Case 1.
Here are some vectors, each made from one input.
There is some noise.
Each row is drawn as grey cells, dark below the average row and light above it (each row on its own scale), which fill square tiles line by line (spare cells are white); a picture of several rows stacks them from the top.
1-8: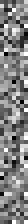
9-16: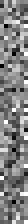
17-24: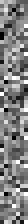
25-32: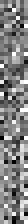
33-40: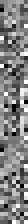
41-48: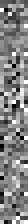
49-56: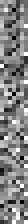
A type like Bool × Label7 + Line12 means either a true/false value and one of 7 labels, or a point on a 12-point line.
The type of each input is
Bool × (Circle6 + Unit).
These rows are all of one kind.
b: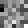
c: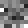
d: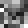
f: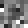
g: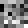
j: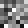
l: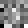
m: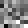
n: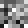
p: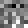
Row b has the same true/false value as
j, l and n.
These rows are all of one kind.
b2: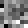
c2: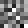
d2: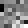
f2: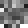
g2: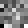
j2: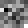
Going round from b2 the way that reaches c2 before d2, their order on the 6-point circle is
b2, f2, j2, c2, g2, d2.
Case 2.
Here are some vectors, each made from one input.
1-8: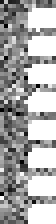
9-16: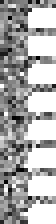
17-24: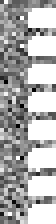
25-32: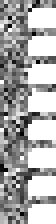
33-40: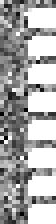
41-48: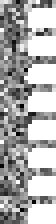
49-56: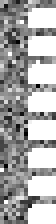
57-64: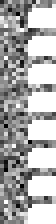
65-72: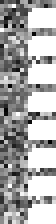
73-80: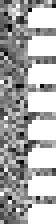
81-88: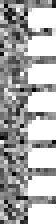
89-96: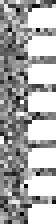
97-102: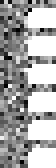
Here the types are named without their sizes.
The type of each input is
Tree × Tree.
